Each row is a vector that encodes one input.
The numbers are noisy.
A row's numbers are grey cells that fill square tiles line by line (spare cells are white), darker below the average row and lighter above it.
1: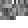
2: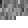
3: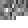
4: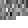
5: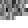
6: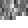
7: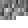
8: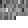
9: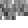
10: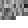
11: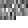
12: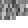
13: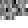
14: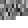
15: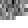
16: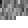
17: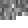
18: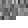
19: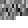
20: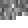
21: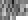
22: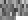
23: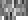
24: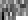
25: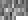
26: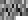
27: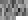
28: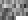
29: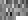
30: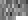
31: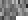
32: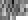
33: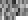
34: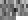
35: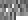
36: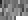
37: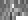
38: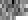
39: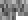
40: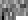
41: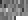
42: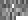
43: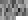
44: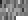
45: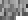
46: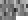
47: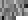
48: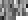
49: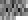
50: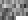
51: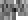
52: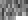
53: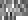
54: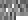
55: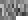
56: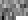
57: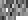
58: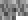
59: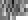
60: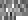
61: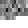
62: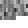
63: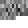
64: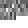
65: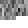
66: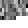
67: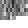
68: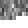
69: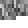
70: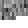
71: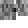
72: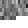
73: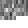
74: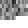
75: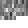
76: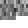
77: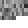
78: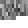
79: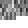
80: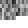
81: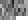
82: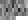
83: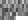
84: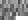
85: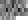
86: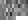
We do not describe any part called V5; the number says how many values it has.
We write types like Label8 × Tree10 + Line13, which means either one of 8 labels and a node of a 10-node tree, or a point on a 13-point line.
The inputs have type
Line4 + Line6 + V5.
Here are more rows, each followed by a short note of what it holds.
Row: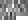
a value of V5
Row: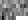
a point on a 6-point line
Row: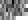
a point on a 4-point line
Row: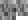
a point on a 6-point line
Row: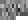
a point on a 4-point line
